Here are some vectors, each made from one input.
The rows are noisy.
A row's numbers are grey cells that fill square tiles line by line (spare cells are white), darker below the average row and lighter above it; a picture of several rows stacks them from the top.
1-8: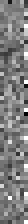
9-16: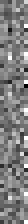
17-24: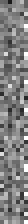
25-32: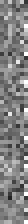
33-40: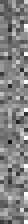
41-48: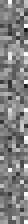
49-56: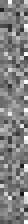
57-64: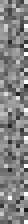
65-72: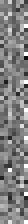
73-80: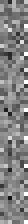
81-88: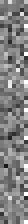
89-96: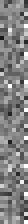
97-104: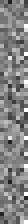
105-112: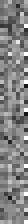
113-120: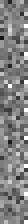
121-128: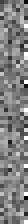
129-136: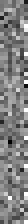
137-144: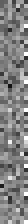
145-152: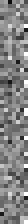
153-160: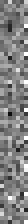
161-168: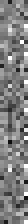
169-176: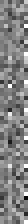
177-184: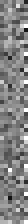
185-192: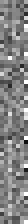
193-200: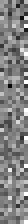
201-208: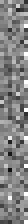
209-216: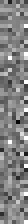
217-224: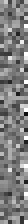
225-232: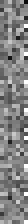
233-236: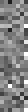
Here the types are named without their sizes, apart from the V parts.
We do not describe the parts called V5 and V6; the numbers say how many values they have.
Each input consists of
a true/false value, together with either a point on a line, or a value of V5 and a value of V6.
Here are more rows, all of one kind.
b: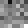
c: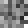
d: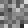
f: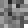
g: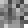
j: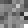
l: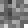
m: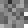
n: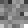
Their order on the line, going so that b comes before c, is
d, m, j, n, l, b, f, g, c.
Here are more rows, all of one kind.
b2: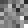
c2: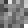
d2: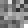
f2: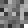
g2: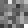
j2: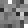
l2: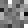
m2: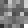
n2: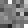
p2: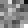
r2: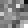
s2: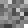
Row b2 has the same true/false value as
d2, p2 and r2.
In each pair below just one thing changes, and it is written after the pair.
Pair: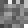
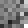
the value of V6
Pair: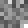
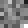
the value of V6
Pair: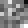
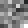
the value of V5
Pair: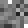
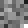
the true/false value
